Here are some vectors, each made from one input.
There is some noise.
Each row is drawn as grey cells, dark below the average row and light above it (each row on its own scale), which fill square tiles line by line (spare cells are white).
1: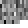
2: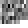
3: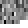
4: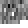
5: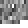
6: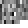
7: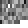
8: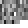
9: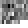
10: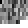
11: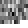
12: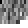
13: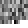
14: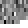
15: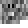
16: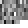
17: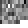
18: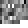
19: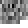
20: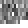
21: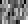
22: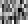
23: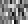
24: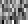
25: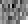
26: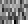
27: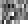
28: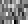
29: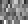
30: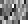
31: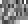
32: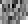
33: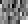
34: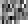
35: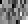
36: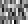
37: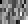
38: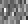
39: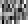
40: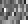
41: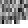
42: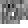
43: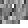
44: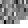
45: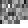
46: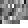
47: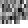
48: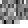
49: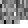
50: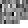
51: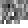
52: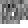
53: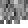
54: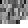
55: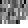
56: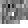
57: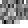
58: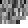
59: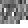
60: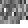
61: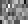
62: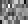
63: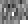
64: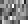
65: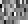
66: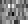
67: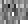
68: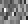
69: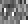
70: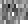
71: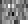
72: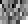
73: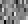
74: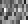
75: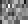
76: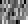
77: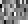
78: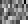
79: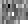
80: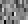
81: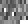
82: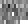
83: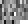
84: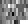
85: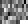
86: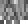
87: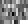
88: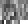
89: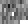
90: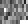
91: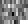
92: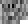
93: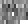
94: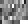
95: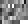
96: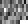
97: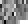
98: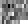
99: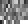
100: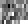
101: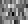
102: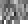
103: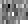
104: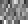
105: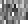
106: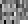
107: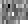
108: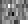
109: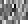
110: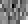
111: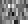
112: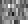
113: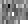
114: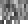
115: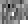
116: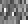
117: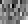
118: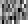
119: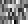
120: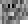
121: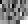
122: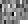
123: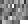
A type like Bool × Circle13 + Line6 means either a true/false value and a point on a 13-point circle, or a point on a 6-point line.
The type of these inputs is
Bool × Label5.
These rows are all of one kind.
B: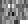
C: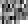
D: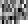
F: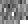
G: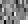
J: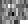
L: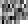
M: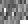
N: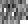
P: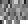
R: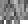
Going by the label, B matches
C, D, J and L.
